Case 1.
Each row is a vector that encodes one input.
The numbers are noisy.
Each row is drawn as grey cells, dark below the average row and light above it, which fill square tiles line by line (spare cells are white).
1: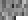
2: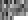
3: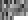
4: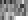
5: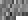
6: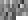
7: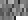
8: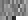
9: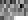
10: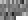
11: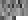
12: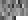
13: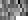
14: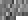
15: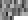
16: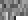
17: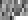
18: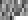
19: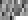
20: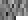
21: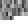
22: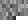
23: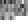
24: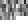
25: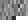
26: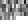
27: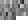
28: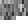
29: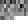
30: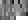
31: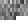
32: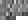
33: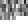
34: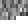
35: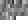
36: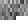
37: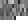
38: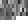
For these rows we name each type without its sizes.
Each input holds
a list of points on a circle.
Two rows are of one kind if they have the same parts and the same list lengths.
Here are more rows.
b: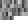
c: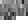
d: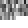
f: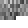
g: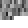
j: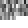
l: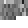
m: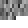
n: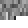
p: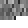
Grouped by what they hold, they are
b, g
c, f, l, m, n, p
d, j

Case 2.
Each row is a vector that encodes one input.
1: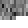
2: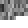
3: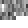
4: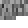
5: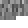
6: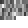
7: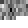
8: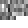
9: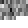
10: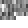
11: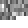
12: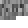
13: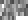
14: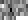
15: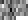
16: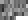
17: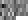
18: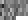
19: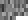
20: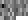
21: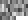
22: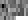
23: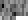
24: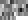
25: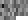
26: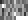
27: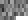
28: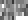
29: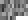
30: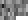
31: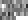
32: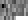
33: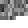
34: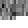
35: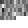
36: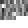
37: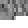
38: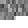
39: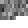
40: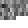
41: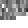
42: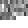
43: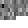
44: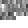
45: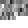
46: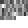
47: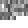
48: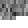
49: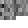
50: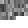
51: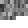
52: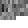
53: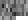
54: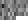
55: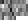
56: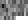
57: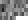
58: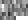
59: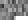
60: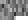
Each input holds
one of 7 labels and a true/false value.
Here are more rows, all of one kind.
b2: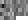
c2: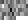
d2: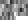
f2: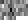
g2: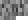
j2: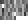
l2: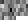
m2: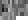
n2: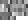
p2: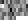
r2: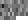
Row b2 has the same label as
n2 and r2.
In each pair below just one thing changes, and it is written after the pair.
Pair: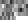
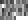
the label
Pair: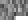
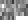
the true/false value
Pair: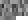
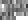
the true/false value
